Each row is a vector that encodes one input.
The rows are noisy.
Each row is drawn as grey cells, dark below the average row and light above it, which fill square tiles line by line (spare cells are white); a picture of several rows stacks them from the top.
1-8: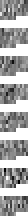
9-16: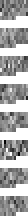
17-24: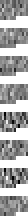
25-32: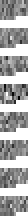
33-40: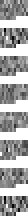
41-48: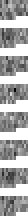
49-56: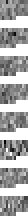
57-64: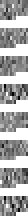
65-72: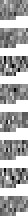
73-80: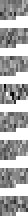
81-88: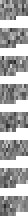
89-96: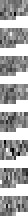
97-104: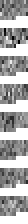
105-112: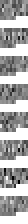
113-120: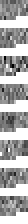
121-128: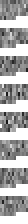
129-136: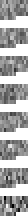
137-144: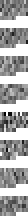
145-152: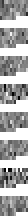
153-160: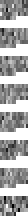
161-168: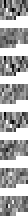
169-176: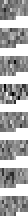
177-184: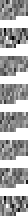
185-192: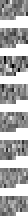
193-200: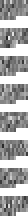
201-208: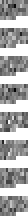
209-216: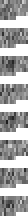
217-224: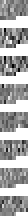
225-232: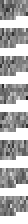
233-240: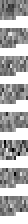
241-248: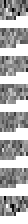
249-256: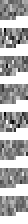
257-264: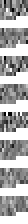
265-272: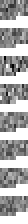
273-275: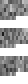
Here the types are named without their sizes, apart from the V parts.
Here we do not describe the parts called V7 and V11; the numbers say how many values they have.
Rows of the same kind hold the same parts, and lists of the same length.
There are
5 kinds of row.
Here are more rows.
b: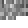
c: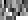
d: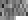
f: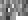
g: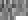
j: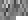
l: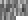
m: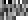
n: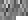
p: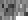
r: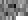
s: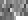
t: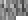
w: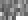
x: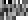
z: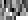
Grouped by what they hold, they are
b, d, j, n, t
c, z
f
g, l, p, r, s, w
m, x

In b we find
four true/false values and a value of V11.
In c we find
a node of a tree.
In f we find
a point on each of two lines.
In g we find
a value of V7 and a value of V11.
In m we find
a fixed value.
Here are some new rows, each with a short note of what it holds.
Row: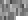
four true/false values and a value of V11
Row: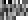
a fixed value
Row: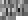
a point on each of two lines
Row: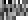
a fixed value
